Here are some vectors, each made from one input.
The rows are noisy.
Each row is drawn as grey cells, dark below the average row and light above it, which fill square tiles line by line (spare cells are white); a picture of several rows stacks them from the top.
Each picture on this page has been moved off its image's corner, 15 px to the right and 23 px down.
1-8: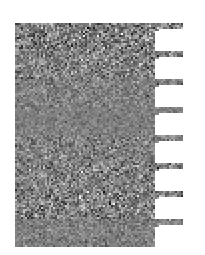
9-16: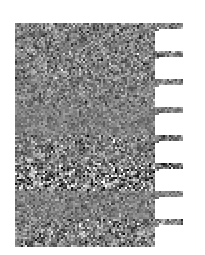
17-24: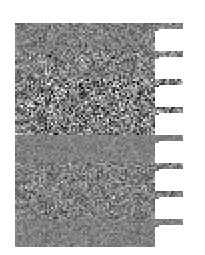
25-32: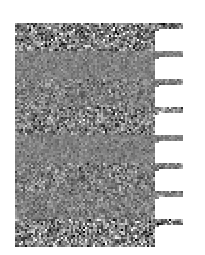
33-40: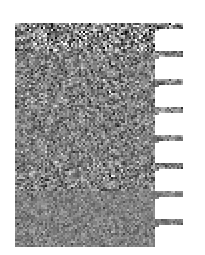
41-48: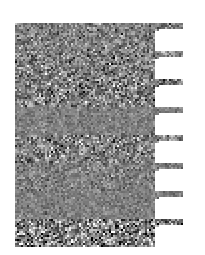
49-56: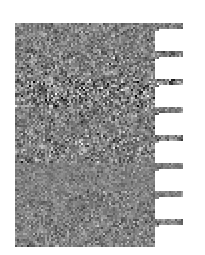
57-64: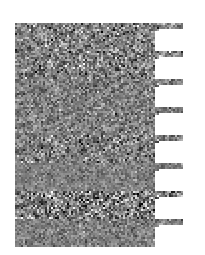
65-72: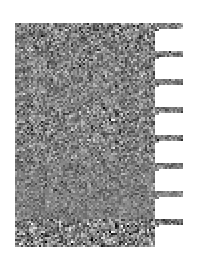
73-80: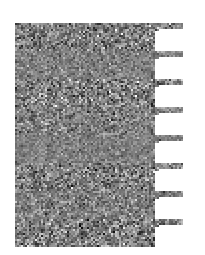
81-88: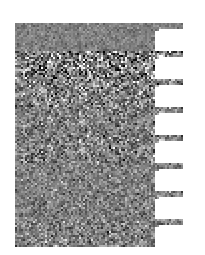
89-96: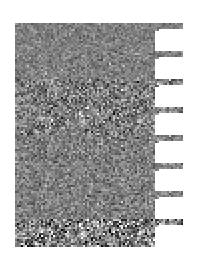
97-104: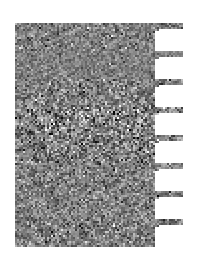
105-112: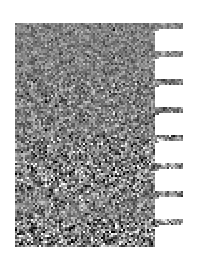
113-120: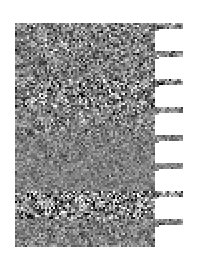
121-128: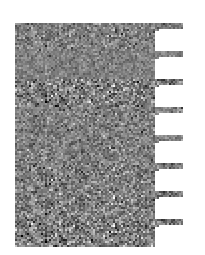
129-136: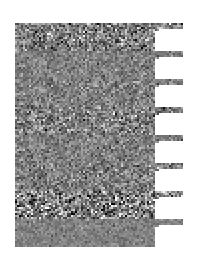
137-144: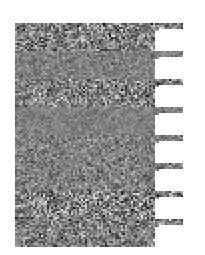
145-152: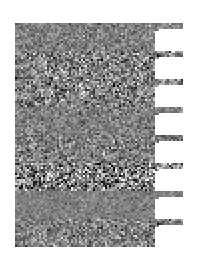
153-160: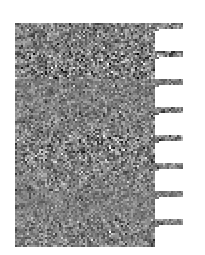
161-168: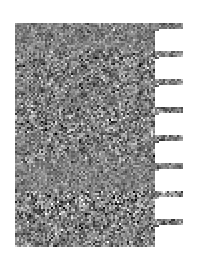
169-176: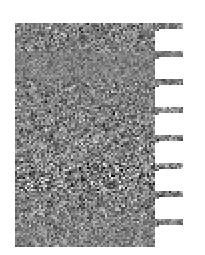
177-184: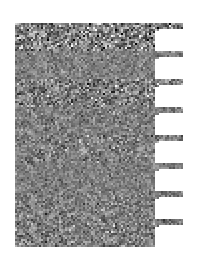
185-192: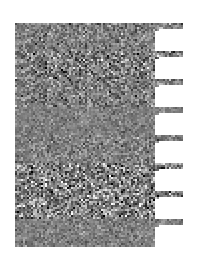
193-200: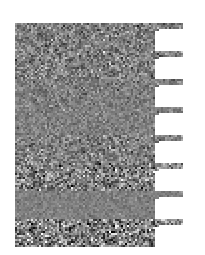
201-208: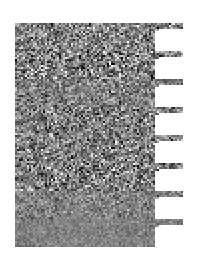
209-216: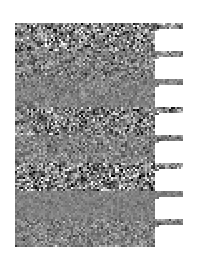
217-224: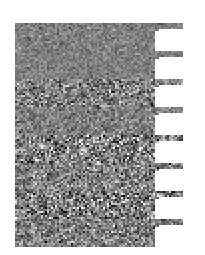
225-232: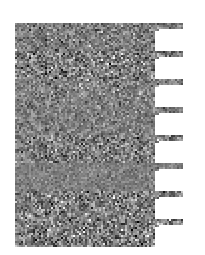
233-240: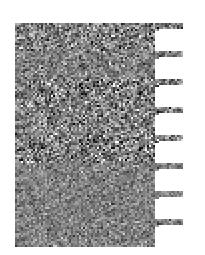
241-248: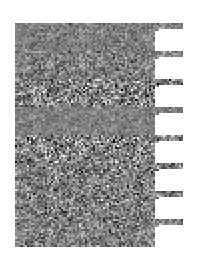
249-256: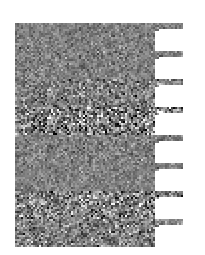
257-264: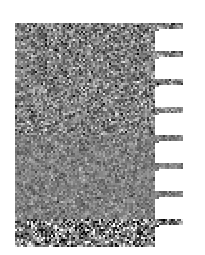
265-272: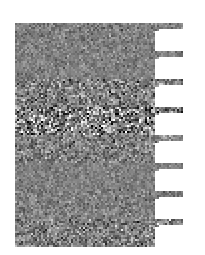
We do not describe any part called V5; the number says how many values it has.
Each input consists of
a list of up to two items, each three true/false values and a value of V5.
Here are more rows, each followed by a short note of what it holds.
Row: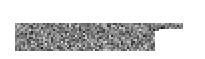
the empty list
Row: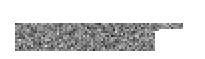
a list of two items
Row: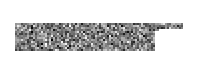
the empty list
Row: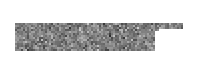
a list of two items
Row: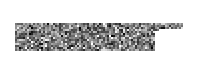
the empty list
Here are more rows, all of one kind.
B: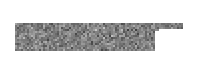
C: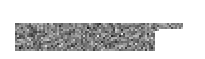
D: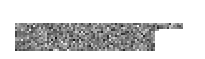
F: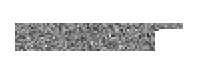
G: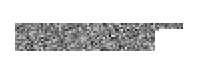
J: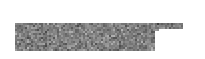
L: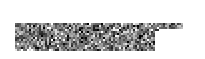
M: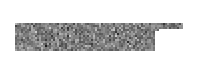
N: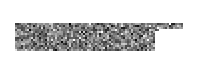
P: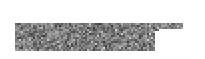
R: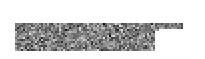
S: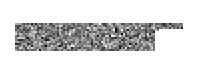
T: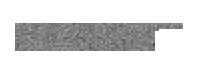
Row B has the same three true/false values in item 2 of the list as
C, F and M.
